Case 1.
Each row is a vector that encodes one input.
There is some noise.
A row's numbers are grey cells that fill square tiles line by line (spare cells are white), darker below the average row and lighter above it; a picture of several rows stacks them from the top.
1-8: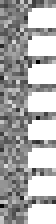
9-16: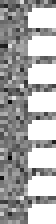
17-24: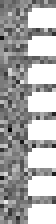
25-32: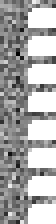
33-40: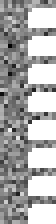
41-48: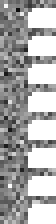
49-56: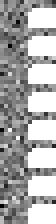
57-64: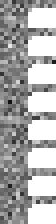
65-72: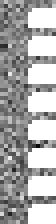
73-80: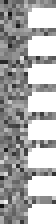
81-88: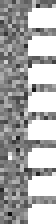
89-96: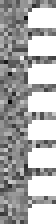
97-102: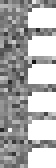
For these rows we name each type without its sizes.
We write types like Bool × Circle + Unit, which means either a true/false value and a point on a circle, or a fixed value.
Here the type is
(Bool × Circle + Unit) × Tree.
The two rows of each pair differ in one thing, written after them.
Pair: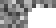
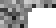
the true/false value
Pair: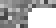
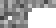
the true/false value
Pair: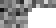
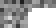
the node of the tree
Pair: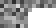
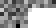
the node of the tree
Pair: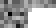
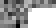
the place on the circle
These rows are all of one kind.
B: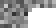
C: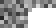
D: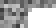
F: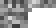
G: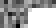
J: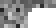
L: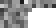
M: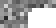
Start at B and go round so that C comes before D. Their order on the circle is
B, M, G, F, C, D, J, L.
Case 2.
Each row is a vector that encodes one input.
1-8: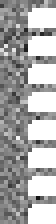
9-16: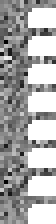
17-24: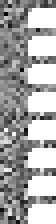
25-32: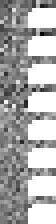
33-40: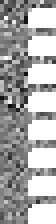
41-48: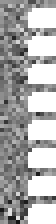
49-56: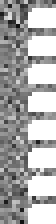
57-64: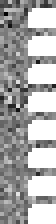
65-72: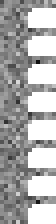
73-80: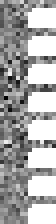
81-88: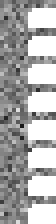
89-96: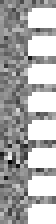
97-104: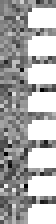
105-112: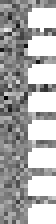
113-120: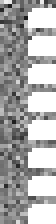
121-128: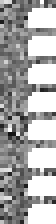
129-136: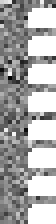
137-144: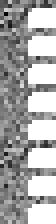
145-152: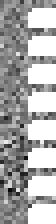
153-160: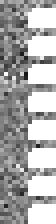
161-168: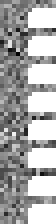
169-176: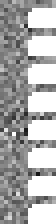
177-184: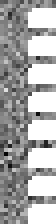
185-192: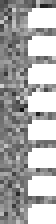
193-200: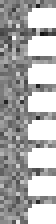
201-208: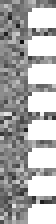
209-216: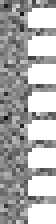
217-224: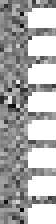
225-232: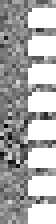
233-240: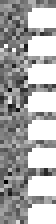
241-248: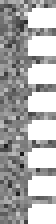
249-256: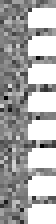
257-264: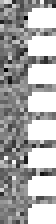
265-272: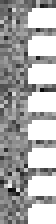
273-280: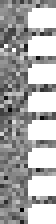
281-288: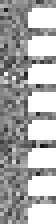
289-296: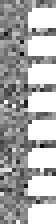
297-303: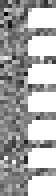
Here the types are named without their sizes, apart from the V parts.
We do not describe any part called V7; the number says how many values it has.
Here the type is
Bool × Tree + V7.
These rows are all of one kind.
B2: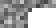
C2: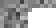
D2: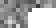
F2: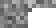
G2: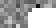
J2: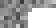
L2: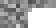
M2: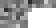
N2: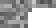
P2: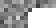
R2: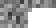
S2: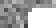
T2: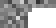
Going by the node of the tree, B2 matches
D2, G2 and P2.
